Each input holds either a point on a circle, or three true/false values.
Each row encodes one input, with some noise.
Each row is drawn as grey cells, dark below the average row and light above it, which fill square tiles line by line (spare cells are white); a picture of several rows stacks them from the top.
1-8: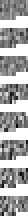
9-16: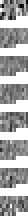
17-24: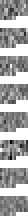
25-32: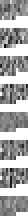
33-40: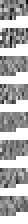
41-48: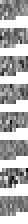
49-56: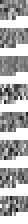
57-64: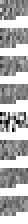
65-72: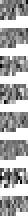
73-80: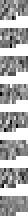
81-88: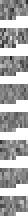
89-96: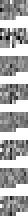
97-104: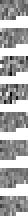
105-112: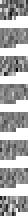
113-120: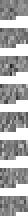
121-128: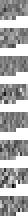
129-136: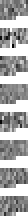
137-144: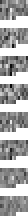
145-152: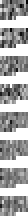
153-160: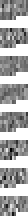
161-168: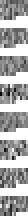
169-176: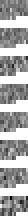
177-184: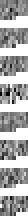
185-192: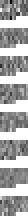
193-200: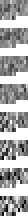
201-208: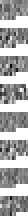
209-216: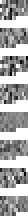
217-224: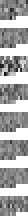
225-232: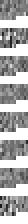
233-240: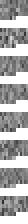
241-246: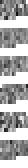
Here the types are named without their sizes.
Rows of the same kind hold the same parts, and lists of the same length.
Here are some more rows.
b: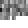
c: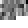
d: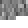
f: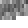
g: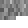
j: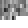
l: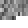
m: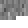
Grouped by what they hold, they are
b, d, g
c, f, j, l, m

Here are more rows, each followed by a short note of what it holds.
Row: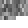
a point on a circle
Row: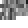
a point on a circle
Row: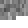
a point on a circle
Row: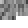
a point on a circle
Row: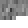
three true/false values
